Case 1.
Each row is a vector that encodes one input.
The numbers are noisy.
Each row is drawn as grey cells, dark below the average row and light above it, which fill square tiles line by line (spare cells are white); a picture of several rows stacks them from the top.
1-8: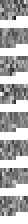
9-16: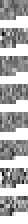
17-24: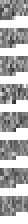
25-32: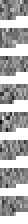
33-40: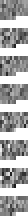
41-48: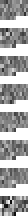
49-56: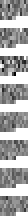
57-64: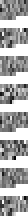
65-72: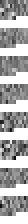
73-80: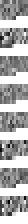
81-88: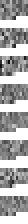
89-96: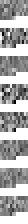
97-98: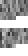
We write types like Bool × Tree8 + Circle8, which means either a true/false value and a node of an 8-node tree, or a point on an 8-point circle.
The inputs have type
Tree15.
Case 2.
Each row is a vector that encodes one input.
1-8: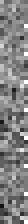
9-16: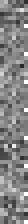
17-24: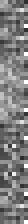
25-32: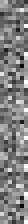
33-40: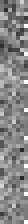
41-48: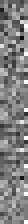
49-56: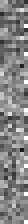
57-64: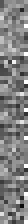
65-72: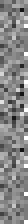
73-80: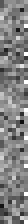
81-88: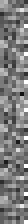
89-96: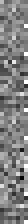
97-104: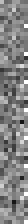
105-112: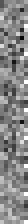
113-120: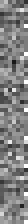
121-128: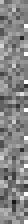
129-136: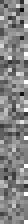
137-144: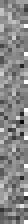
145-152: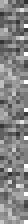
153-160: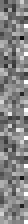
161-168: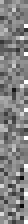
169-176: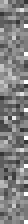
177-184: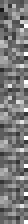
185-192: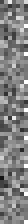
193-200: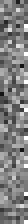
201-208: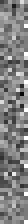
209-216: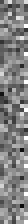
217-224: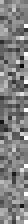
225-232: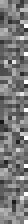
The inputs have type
Tree13.
